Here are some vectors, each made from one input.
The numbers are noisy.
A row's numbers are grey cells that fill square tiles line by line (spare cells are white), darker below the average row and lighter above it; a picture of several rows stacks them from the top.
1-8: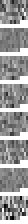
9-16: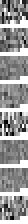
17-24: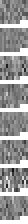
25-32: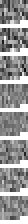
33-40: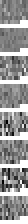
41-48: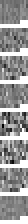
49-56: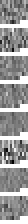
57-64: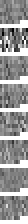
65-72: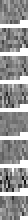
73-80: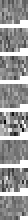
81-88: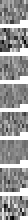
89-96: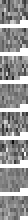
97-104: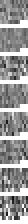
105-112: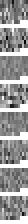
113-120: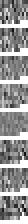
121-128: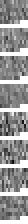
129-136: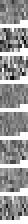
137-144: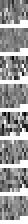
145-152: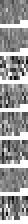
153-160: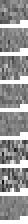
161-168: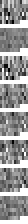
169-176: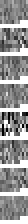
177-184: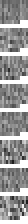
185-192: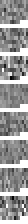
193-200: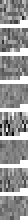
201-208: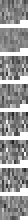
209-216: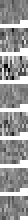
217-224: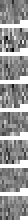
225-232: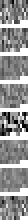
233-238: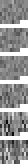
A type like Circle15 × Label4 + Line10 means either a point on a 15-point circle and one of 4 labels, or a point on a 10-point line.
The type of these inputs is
(Bool × (Circle17 + Unit) + Unit) × Line9.
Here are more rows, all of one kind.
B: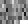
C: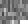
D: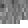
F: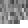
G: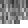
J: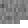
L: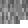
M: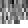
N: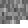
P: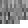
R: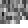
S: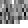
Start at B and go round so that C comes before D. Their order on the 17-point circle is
B, C, J, S, R, P, M, L, N, F, G, D.
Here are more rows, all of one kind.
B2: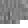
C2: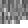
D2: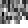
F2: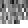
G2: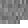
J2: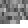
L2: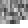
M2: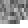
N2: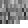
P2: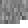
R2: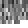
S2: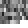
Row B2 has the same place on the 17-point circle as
F2, G2 and J2.
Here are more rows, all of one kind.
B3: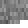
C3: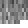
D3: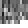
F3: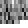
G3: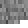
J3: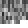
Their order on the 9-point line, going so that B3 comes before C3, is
B3, G3, F3, J3, C3, D3.
